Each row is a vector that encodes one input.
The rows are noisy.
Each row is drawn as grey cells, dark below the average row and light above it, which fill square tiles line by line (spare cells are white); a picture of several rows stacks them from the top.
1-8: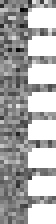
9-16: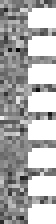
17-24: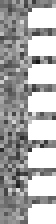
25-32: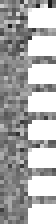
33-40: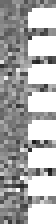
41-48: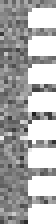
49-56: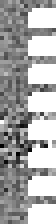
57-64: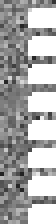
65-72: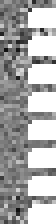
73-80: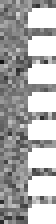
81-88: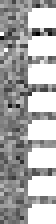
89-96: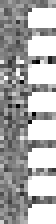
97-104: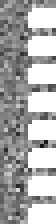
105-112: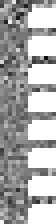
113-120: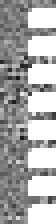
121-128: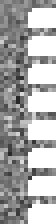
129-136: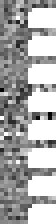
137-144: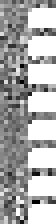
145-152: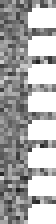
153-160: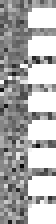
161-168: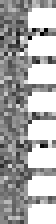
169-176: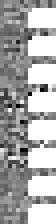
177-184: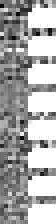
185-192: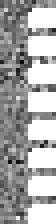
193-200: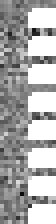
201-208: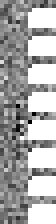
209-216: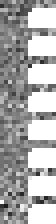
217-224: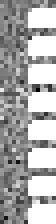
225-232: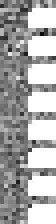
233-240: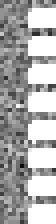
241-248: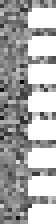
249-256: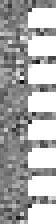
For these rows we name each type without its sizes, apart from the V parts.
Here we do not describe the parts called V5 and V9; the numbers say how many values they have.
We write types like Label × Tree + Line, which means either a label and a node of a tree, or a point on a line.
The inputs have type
Bool × Line × V5 × V9.
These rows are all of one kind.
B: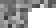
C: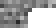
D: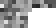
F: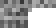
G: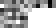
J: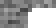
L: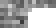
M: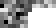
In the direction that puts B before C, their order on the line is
L, B, D, J, C, M, F, G.
